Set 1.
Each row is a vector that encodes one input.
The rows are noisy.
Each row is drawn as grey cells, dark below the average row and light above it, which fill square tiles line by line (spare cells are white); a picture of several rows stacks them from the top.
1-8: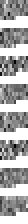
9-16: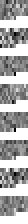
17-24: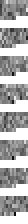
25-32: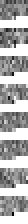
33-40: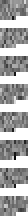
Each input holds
a list of up to two points on a 5-point line.
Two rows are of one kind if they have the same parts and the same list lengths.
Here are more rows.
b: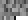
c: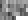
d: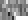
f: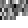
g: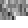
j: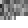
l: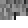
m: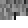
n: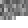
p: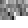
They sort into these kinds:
b, c, d, g, p
f
j, l, m, n

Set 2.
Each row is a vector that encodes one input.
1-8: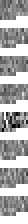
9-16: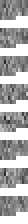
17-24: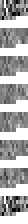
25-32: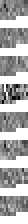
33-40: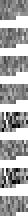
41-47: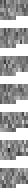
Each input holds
either a point on a 5-point circle and a point on a 6-point circle, or a fixed value.
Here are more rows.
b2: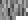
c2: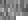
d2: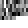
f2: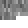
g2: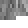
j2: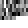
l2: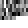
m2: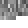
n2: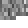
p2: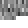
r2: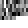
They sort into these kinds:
b2, c2, f2, g2, m2, n2, p2
d2, j2, l2, r2

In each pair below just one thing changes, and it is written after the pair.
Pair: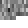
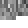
the place on the 5-point circle
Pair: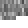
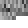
the place on the 6-point circle
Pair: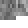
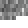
the place on the 5-point circle
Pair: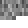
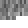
the place on the 6-point circle
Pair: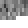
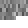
the place on the 5-point circle
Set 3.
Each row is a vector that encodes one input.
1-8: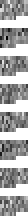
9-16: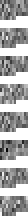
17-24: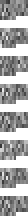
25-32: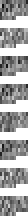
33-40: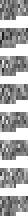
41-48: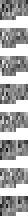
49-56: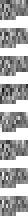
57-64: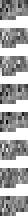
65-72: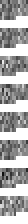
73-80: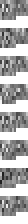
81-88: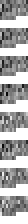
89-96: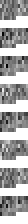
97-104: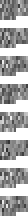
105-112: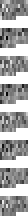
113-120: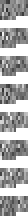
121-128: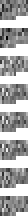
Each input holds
either a point on a 7-point line, or a point on a 9-point line.
